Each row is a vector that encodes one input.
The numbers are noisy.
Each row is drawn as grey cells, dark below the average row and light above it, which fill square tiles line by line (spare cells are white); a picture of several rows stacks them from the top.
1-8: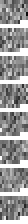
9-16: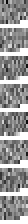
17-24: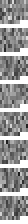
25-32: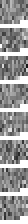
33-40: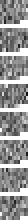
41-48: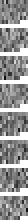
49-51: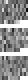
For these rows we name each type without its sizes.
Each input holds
a point on a circle.
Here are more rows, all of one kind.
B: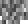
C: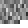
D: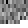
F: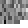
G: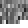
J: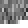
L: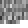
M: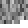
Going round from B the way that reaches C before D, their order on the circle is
B, F, C, D, M, L, G, J.
